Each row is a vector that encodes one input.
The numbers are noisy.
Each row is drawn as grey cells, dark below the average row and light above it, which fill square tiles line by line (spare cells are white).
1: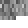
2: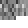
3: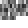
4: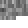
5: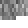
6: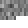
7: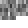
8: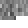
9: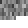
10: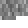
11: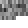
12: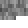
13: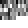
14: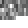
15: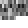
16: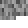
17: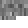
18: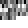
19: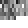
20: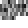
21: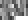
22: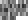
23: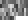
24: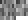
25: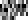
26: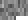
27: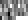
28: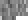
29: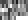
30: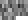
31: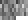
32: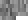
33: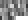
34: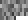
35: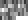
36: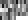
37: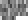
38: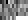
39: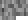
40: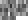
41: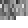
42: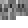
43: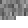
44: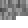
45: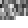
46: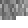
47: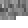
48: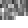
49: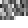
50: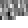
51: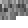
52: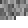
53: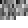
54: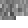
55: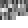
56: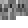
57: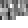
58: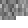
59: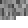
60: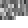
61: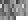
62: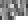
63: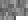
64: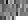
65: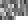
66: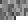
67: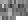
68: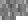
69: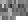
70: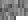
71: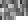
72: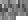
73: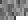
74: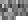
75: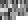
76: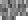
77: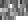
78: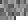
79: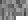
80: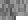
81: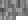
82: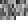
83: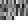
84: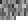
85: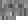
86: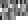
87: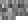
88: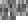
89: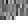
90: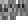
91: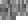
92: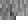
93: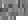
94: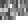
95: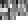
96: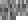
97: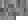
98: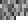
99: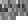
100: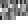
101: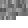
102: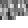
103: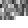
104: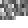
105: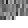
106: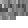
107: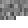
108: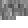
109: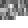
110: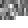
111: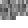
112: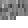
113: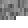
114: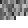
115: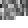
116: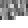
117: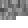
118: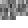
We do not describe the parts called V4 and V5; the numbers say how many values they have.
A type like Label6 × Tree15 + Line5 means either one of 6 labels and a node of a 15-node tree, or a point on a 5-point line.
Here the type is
List2(Circle6) + V4 × V5.
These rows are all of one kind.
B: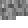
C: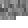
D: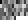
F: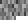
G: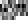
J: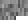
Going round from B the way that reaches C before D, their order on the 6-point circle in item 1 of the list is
B, G, C, J, D, F.
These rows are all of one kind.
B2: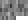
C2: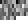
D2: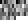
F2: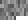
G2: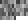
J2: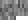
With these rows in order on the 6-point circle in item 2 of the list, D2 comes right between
F2 and G2.
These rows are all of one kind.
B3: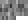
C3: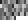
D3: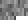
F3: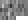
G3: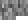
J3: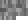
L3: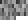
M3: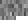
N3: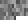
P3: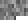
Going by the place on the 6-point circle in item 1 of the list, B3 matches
C3 and F3.
